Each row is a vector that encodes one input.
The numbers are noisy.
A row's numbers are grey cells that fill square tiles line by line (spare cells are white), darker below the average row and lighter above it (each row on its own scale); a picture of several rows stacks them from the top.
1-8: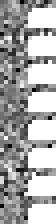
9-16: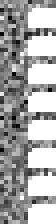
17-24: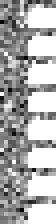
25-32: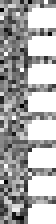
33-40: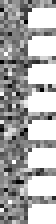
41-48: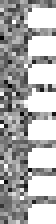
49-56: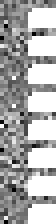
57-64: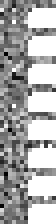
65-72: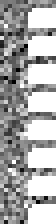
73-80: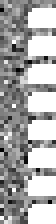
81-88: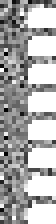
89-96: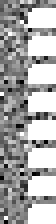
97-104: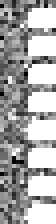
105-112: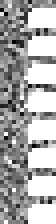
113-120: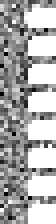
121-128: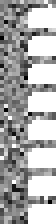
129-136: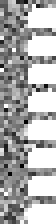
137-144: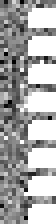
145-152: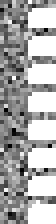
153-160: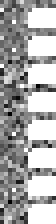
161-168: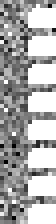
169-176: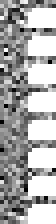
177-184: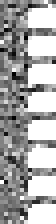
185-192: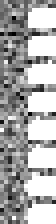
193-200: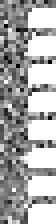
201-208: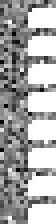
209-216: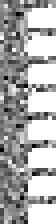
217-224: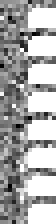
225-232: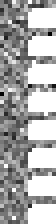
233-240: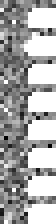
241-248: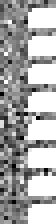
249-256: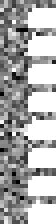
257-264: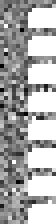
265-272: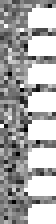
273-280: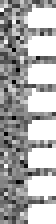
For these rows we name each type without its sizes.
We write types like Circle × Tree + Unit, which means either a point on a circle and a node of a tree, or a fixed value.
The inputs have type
Bool × Line × Tree.
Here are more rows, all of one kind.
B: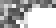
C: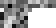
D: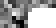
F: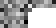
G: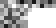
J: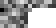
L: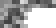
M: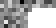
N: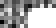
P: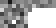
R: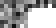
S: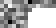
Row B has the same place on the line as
M, N and R.
